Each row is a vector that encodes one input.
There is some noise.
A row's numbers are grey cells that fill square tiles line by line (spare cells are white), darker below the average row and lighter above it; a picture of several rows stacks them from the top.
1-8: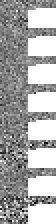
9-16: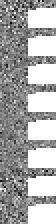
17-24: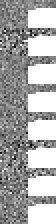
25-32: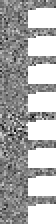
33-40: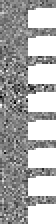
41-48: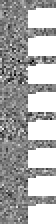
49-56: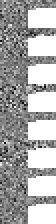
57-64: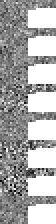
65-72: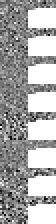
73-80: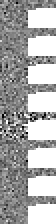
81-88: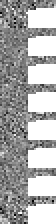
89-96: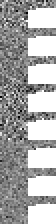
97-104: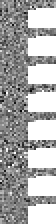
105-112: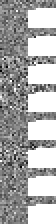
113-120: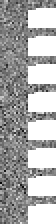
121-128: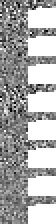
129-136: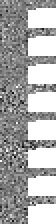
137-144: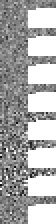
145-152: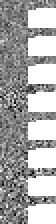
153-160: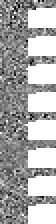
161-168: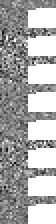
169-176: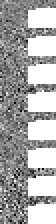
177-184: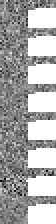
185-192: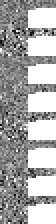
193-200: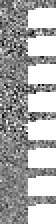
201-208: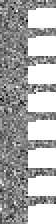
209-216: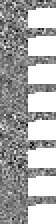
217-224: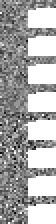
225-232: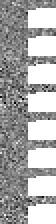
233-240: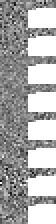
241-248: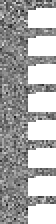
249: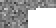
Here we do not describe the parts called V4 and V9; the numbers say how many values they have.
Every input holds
either two labels (each one of 7), or three true/false values, a value of V4 and a value of V9.
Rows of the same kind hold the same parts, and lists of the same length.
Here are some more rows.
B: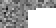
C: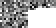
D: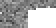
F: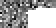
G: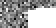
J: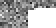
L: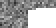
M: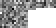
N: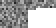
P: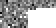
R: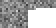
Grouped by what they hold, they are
B, D, J, L, M, N, R
C, F, G, P

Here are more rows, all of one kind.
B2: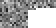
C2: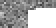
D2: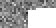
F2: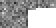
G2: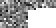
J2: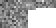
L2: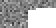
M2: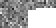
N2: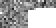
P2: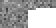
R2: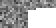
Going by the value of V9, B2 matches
C2, N2 and P2.
